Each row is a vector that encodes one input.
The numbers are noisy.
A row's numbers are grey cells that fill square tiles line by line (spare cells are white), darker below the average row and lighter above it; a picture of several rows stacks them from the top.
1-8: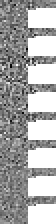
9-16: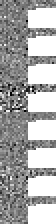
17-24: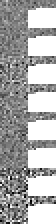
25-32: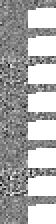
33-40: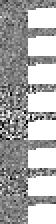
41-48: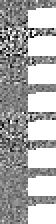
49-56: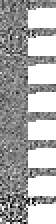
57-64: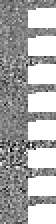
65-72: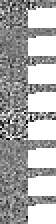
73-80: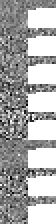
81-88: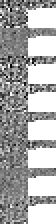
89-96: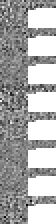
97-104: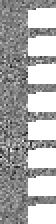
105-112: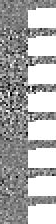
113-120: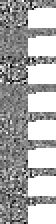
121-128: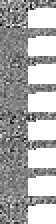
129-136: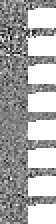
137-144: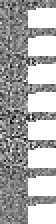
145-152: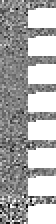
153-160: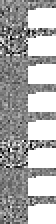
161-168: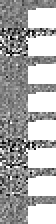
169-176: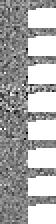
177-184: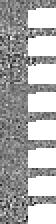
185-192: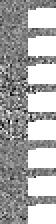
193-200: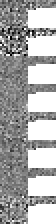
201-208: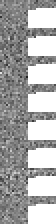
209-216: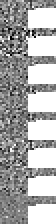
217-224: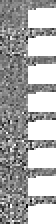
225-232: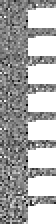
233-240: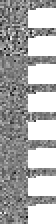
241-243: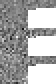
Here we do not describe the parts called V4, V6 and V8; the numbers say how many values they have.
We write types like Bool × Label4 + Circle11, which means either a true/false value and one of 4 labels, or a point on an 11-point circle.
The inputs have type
((Line9 + Tree9) × V6 × V8 + Tree10 × V4) × Tree9.
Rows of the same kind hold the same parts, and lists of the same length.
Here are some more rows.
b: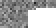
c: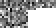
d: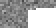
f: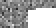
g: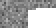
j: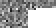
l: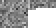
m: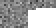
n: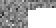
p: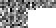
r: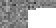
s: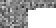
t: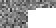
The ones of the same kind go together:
b, f, j, l, m, p, r, s
c, t
d, g, n

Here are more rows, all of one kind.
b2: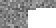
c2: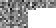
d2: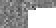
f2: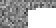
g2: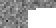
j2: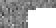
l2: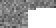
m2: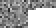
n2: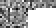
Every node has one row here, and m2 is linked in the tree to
n2.
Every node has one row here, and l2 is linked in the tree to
g2.
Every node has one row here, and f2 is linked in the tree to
c2.
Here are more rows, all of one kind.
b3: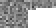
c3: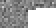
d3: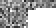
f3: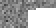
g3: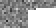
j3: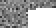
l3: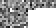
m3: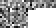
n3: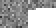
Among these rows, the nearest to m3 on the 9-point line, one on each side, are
j3 and l3.
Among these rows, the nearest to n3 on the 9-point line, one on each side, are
f3 and g3.
